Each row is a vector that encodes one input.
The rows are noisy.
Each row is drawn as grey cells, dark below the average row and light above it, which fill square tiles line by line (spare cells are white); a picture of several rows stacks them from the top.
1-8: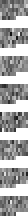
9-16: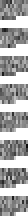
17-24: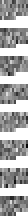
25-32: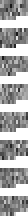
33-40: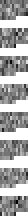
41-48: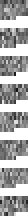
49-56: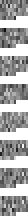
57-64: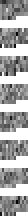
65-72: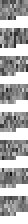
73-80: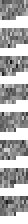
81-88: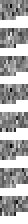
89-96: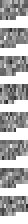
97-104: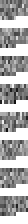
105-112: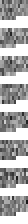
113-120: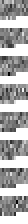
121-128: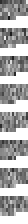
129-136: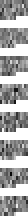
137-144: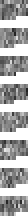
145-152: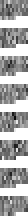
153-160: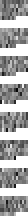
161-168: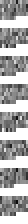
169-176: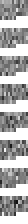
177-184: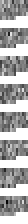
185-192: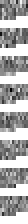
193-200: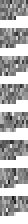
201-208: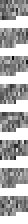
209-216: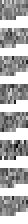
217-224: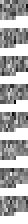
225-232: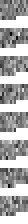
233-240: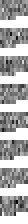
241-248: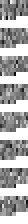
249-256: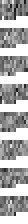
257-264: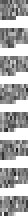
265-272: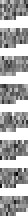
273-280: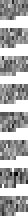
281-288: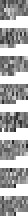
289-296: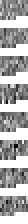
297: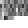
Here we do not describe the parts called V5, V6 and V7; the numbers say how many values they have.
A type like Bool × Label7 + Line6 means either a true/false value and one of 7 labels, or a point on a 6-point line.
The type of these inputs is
Bool × Line9 × V7 + (Circle9 + V5) × V6.
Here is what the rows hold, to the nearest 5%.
About 35% of them hold a point on a 9-point line, a true/false value and a value of V7. The rest hold a value of V6, together with either a point on a 9-point circle, or a value of V5.
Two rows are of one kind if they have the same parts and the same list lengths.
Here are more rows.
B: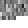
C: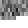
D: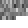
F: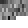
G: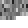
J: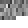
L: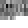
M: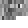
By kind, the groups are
B, F, J, M
C, L
D, G

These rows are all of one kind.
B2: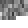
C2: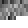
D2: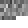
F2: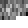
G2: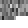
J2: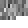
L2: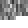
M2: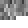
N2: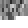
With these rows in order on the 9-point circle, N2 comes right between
B2 and G2.
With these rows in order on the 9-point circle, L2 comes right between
F2 and J2.
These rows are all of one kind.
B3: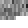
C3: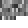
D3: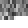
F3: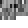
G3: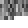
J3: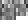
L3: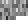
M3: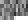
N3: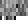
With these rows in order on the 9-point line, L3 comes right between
J3 and N3.
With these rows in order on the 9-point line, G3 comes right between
D3 and M3.
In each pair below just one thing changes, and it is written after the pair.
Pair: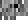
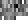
the value of V7
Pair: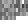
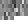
the place on the 9-point line
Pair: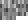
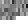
the value of V7
